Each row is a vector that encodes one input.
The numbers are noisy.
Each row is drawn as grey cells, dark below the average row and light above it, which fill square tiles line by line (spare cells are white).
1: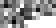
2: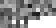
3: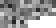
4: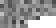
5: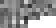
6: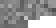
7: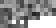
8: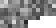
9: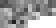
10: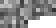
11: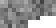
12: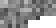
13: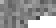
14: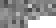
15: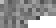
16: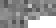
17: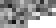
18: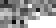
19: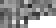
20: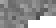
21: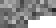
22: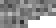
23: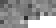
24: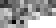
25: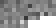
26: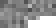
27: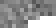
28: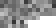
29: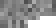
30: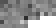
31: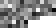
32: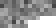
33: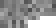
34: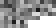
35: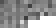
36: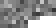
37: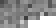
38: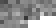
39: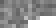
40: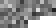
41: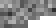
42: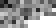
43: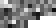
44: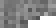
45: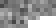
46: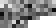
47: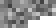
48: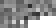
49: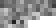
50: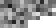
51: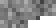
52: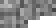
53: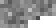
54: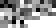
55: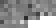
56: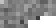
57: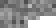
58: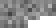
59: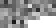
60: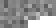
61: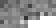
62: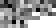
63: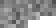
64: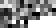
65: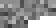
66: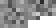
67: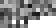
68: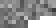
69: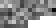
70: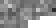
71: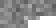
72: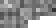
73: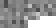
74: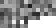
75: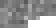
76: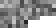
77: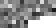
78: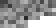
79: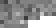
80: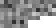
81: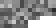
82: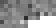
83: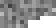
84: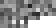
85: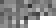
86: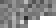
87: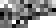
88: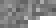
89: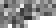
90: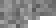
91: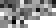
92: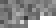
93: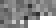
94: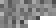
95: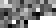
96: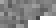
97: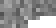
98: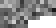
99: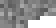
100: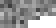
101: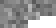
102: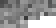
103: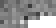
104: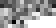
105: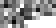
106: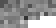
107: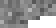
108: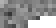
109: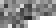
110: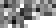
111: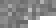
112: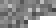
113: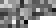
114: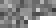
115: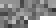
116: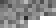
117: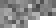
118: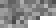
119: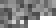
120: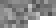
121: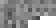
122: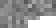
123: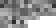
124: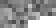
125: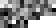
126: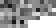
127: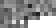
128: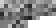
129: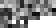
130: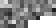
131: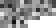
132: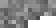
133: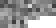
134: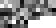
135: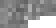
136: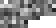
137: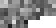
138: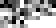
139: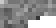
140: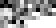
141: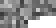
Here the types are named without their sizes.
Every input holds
a list of points on a line.
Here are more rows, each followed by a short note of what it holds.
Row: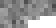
a list of two items
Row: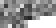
the empty list
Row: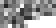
the empty list
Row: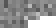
a list of two items
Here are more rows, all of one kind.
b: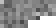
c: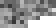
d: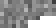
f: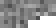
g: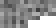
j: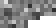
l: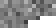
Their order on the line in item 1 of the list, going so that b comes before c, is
b, g, f, d, j, c, l.
